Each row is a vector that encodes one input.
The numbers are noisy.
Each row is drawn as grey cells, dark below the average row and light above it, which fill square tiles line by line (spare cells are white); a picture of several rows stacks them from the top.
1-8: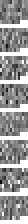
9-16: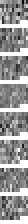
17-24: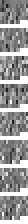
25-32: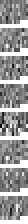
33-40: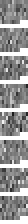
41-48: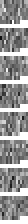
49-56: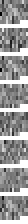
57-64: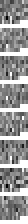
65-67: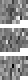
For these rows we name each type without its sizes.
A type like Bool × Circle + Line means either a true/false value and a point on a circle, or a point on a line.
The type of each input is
Circle × Line.
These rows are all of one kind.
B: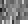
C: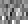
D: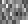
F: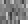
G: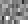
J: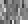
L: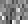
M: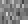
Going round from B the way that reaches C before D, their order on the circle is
B, C, J, L, F, M, D, G.
